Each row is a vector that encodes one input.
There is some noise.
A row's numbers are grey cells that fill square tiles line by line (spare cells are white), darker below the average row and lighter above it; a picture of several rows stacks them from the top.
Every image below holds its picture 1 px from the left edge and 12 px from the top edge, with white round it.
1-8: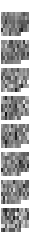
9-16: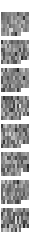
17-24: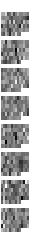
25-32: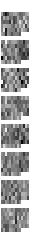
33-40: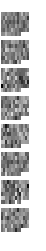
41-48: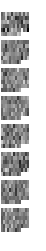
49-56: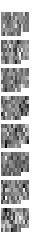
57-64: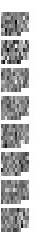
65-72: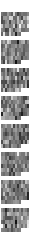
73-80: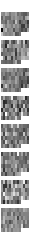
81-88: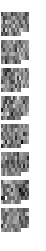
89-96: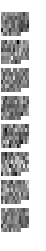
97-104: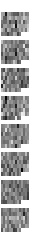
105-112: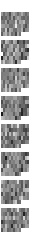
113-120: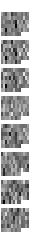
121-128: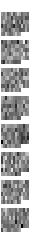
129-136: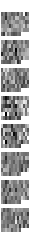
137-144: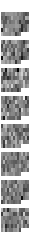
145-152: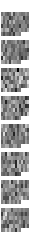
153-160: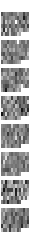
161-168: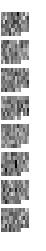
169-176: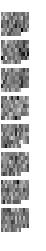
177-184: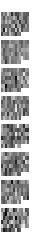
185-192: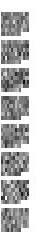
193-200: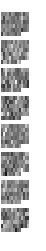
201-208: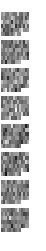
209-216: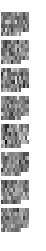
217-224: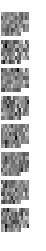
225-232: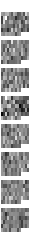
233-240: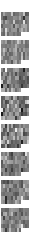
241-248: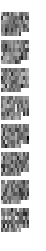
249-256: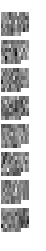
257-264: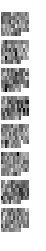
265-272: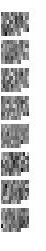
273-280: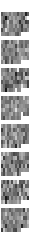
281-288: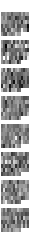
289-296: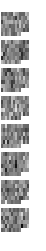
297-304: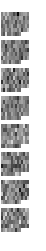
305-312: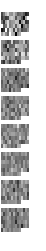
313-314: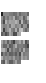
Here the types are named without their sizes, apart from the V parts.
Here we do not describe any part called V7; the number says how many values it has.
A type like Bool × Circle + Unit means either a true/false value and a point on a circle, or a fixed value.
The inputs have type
Line × List(Circle) × V7.
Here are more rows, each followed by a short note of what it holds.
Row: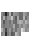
a point on a line and a value of V7, together with a list of one item
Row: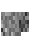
a point on a line and a value of V7, together with the empty list
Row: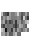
a point on a line and a value of V7, together with a list of one item
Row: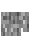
a point on a line and a value of V7, together with a list of two items
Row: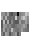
a point on a line and a value of V7, together with a list of two items
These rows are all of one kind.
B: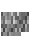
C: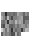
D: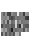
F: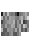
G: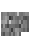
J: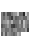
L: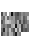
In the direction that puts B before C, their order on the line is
F, L, J, B, C, D, G.
